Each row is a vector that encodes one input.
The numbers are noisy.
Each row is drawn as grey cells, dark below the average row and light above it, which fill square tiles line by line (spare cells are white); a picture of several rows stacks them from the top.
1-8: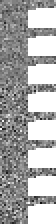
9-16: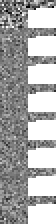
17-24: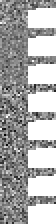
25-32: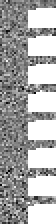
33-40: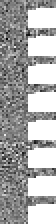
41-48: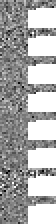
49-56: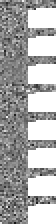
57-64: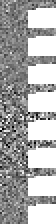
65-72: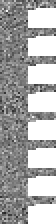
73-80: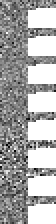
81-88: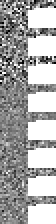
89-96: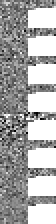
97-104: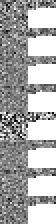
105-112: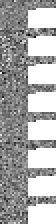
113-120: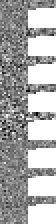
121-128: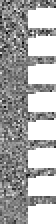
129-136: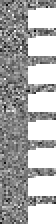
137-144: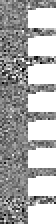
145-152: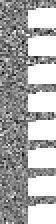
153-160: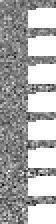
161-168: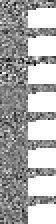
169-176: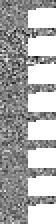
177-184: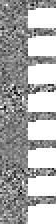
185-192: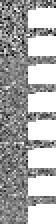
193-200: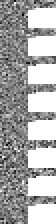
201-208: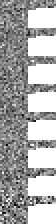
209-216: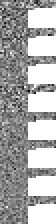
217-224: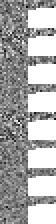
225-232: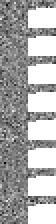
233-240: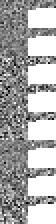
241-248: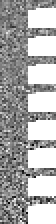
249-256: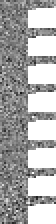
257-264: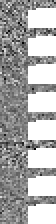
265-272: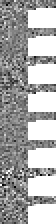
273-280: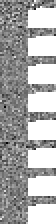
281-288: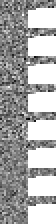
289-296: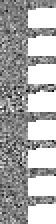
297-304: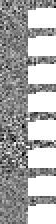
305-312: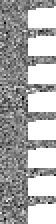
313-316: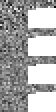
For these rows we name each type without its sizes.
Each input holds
a node of each of two trees, together with either a point on each of two circles and a point on a line, or a node of each of four trees.
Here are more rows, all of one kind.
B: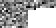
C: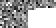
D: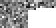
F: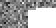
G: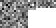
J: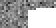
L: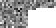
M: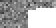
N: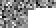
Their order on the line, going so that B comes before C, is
B, F, M, J, L, G, N, C, D.
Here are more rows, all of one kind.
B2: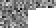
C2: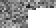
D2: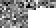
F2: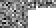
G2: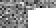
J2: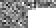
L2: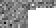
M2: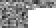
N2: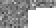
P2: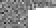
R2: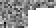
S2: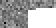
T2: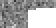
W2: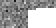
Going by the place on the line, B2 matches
C2, G2, T2 and W2.
